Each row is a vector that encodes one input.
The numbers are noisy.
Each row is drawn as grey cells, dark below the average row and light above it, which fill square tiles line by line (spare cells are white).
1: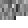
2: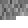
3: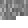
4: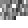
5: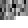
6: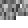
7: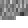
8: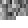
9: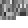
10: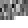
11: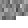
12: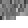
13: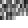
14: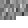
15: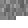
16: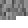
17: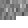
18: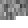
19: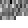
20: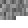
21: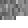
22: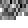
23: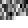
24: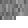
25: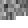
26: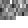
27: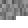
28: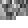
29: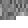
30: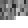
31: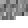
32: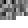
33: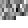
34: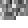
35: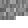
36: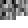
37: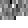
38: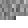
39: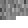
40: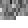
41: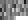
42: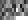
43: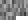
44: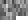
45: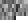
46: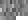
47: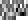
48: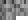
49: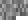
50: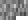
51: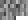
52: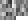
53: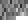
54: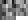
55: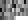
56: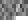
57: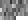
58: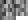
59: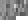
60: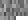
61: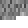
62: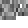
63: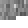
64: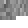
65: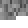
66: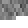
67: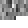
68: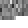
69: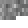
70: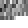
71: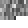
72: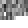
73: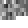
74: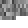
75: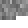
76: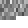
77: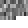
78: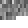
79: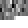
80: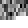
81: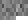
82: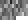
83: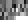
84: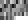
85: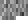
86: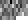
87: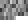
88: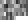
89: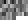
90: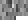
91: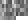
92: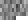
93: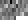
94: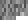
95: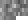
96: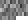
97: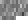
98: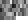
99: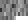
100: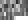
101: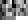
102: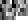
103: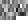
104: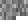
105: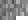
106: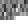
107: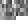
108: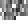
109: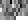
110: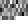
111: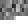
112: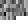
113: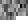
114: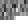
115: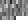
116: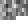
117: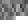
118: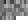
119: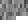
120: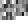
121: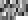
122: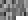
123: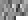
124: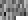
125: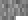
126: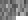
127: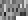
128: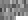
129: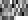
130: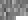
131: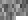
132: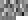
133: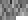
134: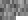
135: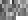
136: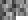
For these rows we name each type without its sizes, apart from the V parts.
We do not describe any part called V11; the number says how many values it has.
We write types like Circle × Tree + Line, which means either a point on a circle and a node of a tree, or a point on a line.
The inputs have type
Bool × Line + V11.
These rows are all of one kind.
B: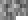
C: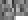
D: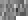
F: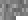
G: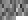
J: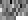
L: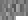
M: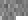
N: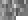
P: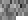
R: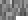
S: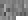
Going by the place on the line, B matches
C and P.
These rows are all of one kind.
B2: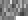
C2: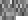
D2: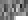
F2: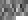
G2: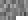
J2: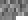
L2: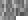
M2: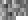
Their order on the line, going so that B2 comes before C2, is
B2, L2, M2, C2, F2, D2, G2, J2.
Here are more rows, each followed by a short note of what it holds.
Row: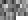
a value of V11
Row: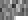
a point on a line and a true/false value
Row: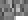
a point on a line and a true/false value
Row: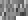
a point on a line and a true/false value
